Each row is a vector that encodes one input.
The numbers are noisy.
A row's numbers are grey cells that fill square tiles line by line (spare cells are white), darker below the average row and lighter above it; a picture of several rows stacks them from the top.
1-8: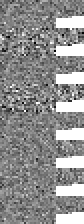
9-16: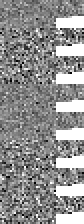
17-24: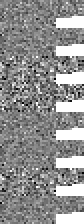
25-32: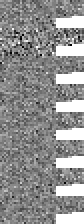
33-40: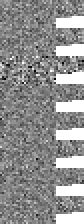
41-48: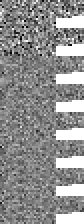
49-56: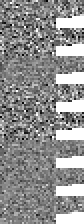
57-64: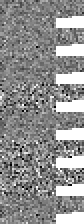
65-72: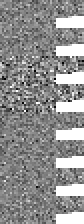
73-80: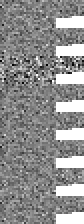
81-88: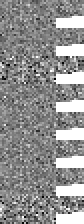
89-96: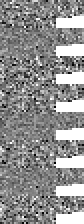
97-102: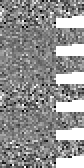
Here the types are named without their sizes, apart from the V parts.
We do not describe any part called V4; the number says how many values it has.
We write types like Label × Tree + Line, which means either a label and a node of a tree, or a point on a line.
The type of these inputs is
Circle + Line × (Unit + V4 × V4).
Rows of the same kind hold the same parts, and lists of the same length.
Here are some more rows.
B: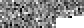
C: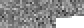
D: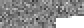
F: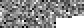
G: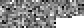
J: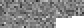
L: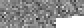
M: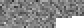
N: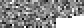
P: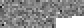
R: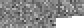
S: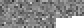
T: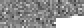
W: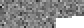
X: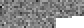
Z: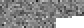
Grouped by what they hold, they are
B, F, G, N
C, D, L, R, T
J, M, P, S, W, X, Z

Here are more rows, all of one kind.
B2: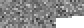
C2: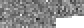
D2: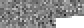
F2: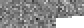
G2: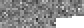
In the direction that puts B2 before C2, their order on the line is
D2, B2, G2, F2, C2.
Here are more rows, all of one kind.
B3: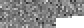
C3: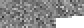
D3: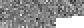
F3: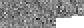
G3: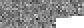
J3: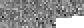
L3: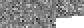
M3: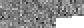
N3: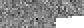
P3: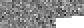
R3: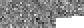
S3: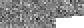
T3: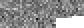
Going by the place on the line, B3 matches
D3 and N3.
